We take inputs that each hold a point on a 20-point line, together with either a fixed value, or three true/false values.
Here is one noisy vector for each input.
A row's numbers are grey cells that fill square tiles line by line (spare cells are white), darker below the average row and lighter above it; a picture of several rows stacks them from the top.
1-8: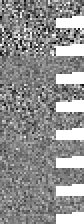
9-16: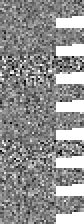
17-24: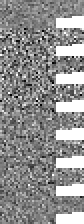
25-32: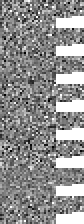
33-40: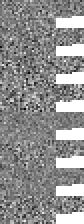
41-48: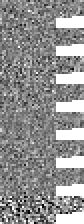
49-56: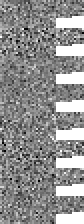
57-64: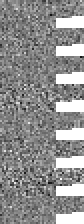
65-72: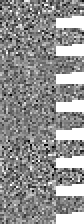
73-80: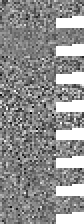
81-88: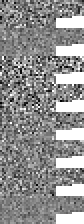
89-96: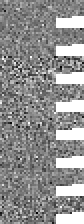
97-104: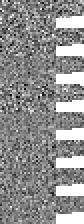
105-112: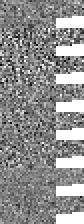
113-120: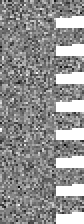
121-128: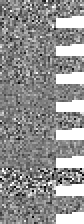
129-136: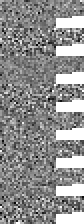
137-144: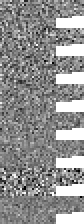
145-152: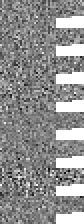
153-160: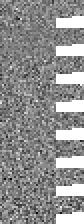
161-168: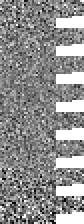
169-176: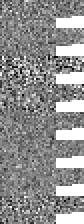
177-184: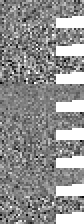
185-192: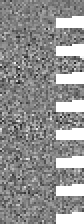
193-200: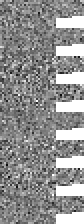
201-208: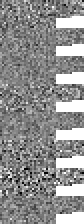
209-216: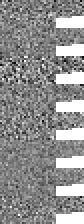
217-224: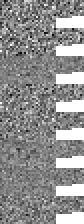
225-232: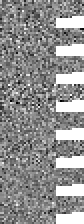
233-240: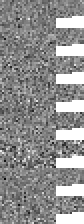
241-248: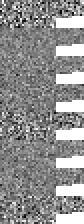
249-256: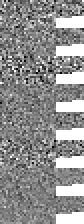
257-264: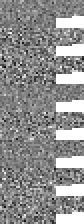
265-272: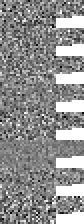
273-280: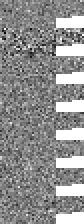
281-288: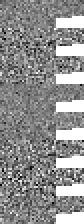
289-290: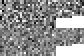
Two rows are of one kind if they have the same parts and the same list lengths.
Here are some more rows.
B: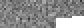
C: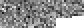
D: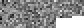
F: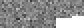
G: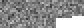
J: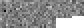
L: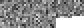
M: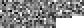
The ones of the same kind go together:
B, C, D, G, L
F, J, M

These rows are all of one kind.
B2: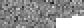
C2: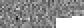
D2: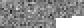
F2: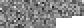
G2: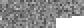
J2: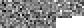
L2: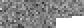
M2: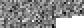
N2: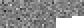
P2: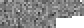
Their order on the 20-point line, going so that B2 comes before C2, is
D2, G2, B2, L2, C2, F2, N2, P2, J2, M2.
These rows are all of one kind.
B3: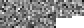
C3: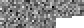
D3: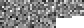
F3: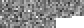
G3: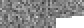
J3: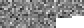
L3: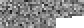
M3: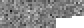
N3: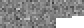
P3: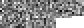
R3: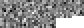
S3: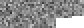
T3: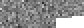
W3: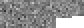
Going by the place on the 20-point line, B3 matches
D3, N3 and P3.
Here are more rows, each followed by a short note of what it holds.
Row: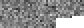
a point on a 20-point line
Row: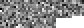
a point on a 20-point line
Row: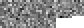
a point on a 20-point line and three true/false values
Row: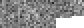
a point on a 20-point line and three true/false values
